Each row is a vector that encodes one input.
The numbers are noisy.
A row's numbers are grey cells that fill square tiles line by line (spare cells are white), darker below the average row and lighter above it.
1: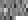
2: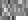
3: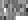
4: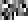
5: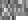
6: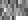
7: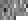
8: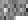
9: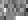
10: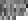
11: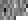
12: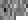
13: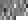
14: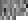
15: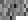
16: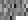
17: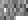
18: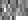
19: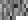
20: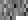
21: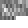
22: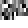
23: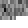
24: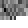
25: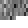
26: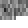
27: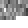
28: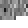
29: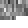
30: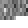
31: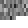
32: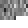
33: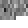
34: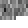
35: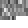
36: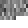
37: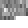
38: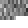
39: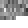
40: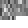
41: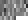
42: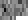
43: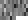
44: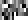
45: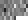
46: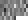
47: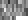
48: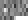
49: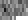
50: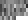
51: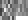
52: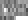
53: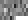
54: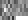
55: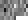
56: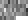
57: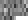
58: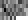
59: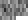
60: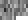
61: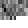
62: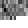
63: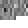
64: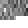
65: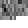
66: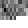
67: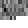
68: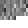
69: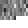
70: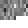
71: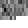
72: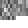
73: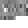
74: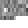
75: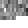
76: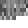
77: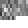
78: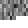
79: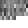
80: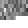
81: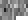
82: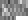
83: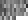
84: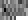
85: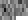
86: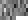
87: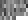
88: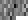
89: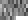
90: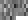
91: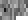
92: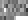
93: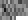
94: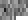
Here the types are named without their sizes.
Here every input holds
a list of points on a line.
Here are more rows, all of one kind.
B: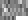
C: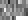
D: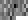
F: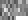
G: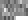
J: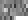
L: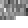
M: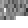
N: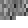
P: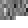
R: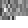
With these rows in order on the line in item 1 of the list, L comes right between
G and M.
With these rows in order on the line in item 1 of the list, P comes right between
J and N.
